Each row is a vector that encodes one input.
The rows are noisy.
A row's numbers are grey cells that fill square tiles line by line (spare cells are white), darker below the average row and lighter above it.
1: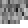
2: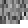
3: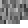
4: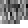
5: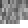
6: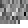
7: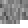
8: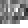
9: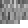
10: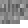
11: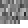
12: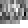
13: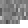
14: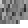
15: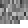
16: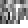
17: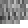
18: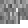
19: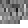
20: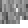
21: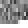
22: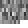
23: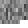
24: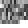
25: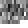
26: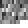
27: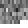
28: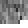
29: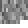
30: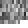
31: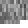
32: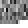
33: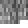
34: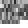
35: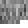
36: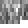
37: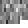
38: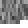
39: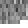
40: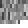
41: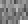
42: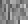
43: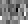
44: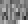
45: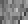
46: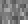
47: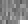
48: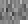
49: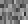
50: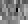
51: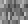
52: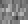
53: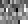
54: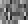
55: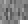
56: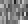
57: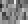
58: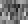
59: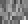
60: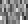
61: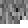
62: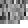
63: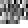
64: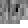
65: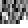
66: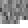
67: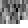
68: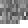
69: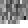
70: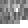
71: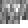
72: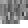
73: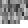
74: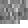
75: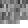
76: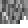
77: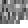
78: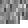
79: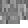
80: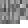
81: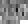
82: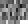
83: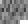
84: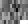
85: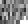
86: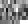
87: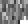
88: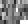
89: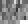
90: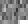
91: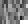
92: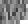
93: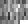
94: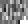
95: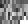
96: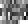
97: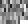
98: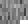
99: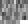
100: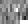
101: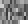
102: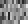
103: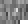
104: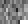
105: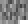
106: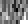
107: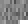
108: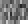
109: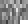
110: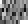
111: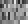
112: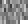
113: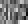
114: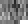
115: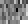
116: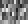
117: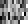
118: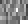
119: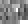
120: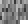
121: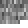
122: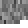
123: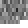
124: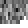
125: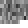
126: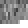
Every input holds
a point on a 5-point circle, together with either a point on a 5-point circle, or three true/false values.
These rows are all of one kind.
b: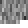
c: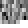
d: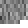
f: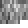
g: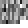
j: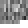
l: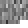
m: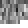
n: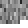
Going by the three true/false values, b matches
d and m.
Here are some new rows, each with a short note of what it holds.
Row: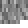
a point on a 5-point circle and three true/false values
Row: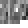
a point on each of two 5-point circles
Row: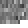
a point on each of two 5-point circles
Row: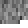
a point on each of two 5-point circles
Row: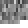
a point on a 5-point circle and three true/false values
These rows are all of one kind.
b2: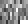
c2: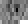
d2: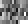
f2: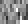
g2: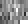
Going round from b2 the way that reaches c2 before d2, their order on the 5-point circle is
b2, g2, c2, f2, d2.
